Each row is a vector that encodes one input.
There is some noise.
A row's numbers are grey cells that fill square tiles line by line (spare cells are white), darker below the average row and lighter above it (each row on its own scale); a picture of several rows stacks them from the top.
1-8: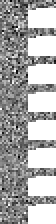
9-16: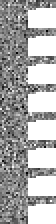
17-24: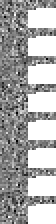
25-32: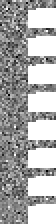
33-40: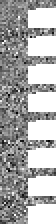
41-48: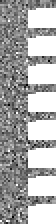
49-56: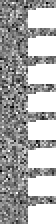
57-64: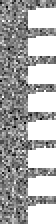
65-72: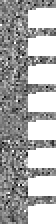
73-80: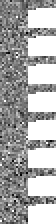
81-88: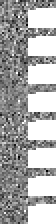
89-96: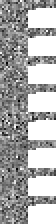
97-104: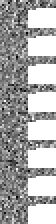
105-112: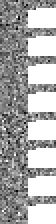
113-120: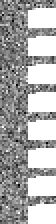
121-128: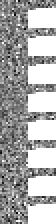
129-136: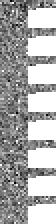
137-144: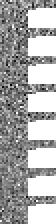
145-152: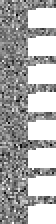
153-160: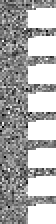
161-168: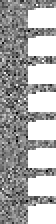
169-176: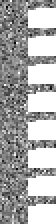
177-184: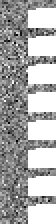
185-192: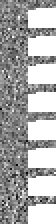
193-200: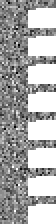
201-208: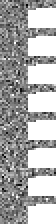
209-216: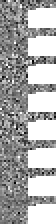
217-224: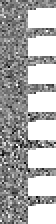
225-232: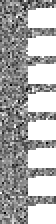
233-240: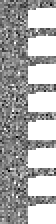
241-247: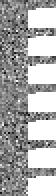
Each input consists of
a point on a 7-point line and a true/false value, together with either one of 7 labels and a point on a 5-point line, or a point on a 7-point line.
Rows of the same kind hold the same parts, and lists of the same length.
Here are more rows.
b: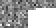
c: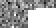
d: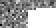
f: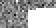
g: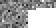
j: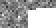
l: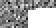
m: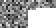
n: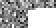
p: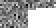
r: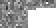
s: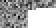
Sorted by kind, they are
b, f, j, m, n, p, r, s
c, d, g, l

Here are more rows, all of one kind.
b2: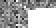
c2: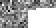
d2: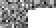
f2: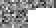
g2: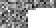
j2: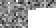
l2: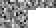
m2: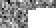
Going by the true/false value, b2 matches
c2 and j2.
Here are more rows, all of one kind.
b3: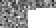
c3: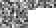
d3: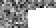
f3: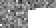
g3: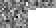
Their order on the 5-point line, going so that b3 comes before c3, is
b3, g3, d3, c3, f3.
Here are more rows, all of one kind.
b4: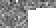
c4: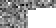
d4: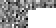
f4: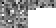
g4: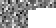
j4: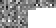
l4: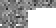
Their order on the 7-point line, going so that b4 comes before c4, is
d4, b4, l4, j4, f4, c4, g4.
